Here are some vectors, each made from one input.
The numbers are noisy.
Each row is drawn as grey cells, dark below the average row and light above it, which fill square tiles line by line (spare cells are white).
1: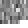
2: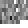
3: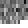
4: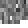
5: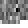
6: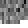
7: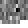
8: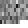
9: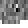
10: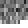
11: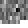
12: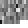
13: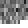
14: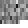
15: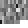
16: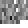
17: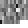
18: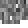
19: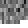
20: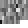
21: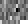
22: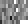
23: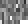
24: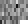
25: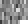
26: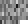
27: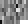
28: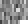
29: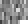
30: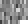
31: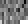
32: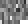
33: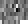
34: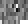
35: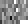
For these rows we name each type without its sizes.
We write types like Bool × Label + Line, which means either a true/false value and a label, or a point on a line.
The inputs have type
Label + Line.
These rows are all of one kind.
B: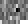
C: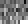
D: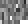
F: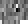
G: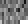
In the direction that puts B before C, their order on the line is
B, F, D, G, C.
